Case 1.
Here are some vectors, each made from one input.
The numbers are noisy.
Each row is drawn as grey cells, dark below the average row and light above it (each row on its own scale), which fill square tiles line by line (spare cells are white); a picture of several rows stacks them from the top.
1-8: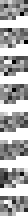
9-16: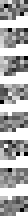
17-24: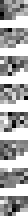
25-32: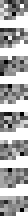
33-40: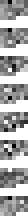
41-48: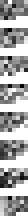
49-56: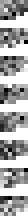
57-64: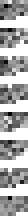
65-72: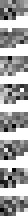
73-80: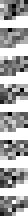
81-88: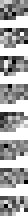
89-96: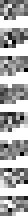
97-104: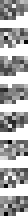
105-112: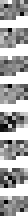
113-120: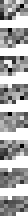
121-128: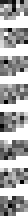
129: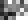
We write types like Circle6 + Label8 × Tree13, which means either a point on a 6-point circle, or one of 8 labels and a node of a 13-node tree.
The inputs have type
Line4.
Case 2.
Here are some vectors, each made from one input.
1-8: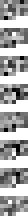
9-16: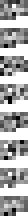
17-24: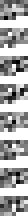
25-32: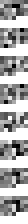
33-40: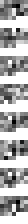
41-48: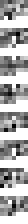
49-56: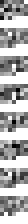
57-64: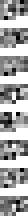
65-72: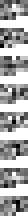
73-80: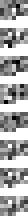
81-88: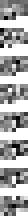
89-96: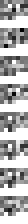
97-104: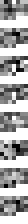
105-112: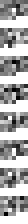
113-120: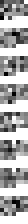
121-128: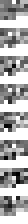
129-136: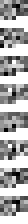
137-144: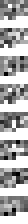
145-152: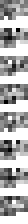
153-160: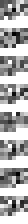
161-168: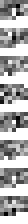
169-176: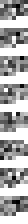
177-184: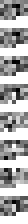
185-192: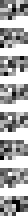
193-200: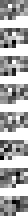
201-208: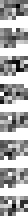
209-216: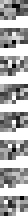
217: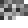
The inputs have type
Label6.
